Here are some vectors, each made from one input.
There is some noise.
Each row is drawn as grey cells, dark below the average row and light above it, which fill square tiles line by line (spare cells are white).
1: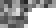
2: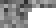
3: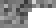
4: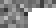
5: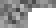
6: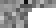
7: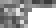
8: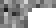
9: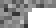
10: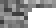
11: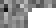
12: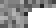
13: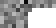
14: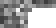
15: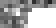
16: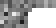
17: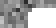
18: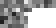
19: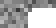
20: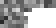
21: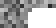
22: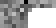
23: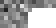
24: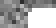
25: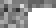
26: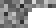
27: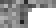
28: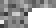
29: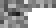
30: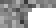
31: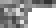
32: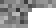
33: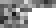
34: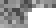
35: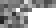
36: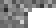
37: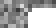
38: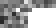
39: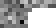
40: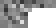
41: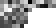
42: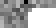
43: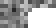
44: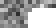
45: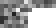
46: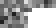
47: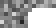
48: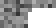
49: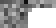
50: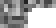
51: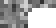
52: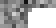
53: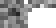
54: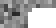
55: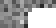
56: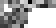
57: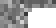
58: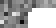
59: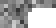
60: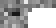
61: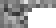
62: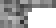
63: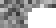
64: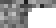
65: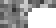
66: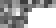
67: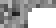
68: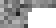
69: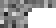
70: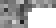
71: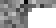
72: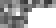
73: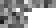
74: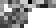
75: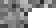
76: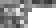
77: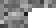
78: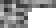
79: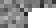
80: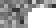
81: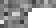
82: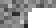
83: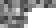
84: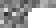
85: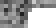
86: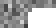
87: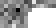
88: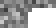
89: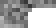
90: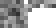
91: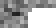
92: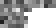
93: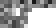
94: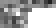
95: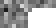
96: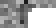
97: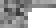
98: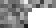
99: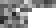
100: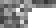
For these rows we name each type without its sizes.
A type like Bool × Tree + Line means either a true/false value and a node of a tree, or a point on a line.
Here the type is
List(Circle).
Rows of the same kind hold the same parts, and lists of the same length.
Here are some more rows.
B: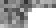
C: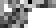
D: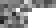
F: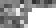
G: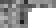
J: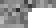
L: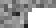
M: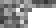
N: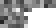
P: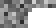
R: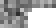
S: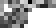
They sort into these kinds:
B, G, J, L, R
C, S
D, F, M, N
P

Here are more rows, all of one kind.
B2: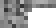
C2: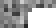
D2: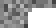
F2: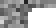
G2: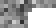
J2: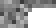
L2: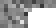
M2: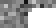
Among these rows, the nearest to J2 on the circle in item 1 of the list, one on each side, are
F2 and L2.
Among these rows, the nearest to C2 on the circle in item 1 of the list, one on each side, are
B2 and D2.
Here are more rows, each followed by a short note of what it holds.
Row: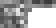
a list of one item
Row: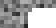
a list of three items
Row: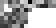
the empty list
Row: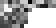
the empty list
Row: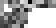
the empty list
